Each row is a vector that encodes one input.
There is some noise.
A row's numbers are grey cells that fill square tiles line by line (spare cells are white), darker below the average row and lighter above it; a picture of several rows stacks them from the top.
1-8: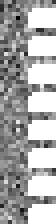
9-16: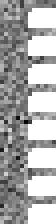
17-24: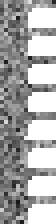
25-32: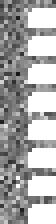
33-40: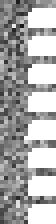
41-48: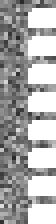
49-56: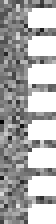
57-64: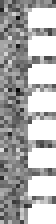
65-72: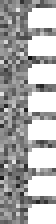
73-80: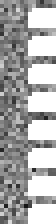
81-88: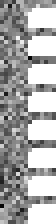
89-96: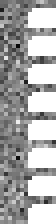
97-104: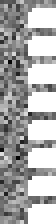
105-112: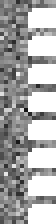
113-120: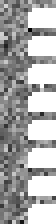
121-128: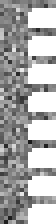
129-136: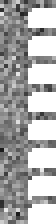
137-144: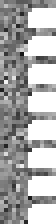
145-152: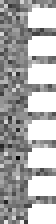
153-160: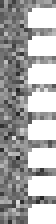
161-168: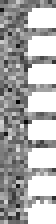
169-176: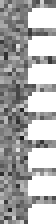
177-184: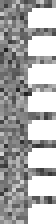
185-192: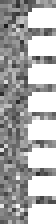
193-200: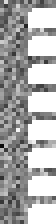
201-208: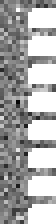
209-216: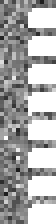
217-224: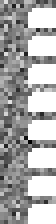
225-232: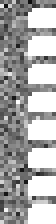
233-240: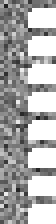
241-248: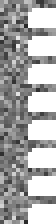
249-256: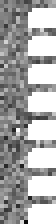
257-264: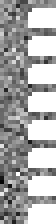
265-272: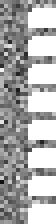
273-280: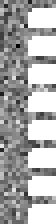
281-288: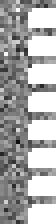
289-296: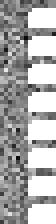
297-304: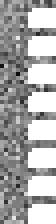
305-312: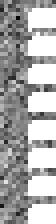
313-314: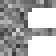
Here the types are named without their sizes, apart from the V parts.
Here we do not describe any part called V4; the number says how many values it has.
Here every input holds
a point on a circle, together with either three true/false values, or a value of V4.
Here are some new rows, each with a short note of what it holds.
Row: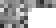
a point on a circle and a value of V4
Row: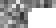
a point on a circle and three true/false values
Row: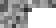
a point on a circle and a value of V4
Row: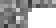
a point on a circle and three true/false values
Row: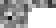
a point on a circle and a value of V4
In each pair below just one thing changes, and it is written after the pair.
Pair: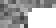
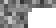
the place on the circle
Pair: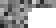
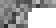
the place on the circle
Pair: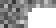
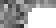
one of the three true/false values
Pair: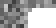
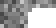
one of the three true/false values
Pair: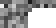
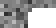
one of the three true/false values
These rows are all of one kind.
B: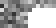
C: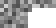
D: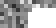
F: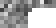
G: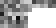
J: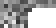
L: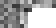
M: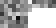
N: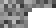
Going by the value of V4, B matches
F and N.
